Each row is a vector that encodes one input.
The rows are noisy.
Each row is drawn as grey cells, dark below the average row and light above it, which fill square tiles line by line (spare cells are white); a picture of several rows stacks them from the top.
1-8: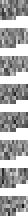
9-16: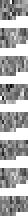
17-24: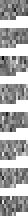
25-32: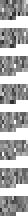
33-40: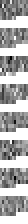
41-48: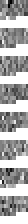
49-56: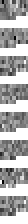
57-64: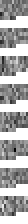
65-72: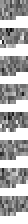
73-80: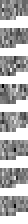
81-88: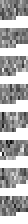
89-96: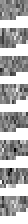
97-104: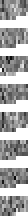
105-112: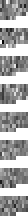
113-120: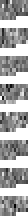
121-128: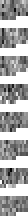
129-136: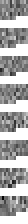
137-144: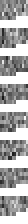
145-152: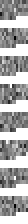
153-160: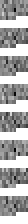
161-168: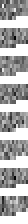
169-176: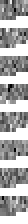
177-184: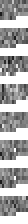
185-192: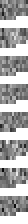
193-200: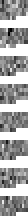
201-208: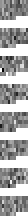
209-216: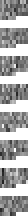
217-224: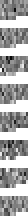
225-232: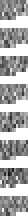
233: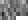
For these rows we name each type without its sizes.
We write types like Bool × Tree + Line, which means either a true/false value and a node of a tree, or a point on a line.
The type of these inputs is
(Bool × Bool × Bool × Bool + Unit) × Label + Line.
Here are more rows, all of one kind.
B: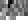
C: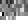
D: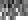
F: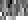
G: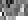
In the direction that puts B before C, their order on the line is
D, B, F, G, C.
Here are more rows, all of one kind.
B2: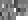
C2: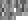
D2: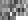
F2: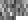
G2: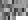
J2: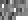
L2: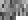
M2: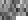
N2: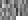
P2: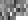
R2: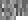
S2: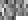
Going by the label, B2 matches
D2, F2 and P2.
